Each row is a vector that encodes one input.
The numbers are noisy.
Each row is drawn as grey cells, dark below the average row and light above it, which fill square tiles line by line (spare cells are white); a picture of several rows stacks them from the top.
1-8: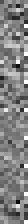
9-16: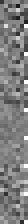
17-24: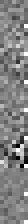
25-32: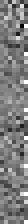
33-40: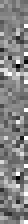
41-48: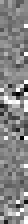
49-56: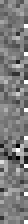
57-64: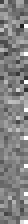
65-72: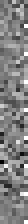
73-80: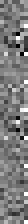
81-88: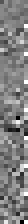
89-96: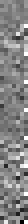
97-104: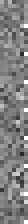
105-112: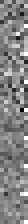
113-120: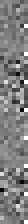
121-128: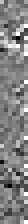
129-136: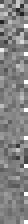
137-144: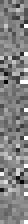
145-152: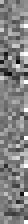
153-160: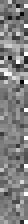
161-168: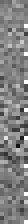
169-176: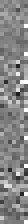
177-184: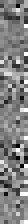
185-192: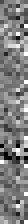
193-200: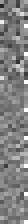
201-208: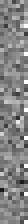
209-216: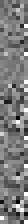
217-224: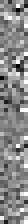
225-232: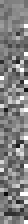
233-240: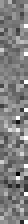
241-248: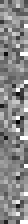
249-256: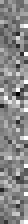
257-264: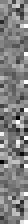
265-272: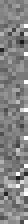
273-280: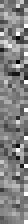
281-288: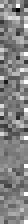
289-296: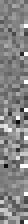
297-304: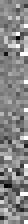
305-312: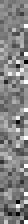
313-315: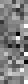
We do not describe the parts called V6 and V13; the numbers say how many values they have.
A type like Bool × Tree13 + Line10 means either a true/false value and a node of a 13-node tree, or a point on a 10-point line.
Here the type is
Bool × (Line7 + V6) + Line9 × V13.
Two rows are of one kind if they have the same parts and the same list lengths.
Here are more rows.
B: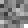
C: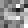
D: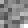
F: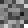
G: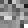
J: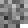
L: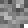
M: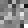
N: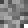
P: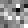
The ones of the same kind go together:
B, D, G, J, N, P
C, M
F, L

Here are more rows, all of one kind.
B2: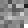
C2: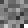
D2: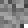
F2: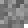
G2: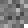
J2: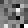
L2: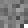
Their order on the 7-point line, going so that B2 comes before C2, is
F2, G2, J2, D2, B2, L2, C2.
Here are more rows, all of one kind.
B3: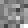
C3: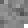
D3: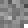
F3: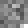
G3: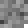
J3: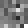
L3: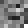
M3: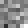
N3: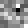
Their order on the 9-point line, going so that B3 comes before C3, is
N3, L3, B3, D3, C3, F3, J3, G3, M3.
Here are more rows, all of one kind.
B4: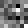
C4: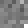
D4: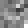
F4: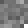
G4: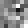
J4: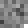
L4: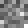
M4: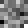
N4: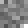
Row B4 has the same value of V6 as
C4, D4 and G4.
